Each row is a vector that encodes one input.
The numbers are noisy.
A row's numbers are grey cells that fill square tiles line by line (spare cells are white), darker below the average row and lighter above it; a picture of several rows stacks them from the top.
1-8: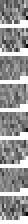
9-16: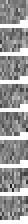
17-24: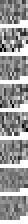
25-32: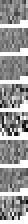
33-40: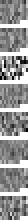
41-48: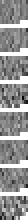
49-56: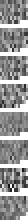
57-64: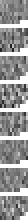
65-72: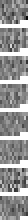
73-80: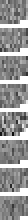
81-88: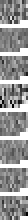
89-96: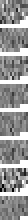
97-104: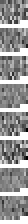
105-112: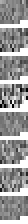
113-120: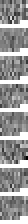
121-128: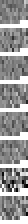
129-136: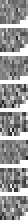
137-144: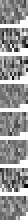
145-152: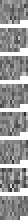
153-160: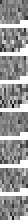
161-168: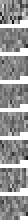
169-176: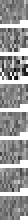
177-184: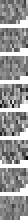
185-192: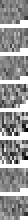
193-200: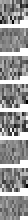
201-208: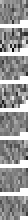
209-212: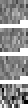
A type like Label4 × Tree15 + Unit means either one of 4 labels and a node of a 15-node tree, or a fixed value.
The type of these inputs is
(Bool × Bool × Bool + Unit) × Label6 + Line8.
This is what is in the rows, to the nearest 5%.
About 70% of them hold one of 6 labels, together with either a fixed value, or three true/false values. The rest hold a point on an 8-point line.
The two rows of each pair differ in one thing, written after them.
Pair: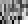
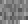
one of the three true/false values
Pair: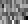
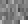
the label
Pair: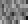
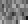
one of the three true/false values
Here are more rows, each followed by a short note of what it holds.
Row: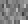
one of 6 labels
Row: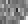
a point on an 8-point line
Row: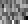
one of 6 labels and three true/false values
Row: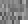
one of 6 labels and three true/false values
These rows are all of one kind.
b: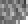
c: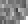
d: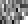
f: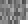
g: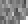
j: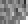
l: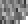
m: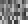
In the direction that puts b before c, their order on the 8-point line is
b, j, l, g, c, f, m, d.
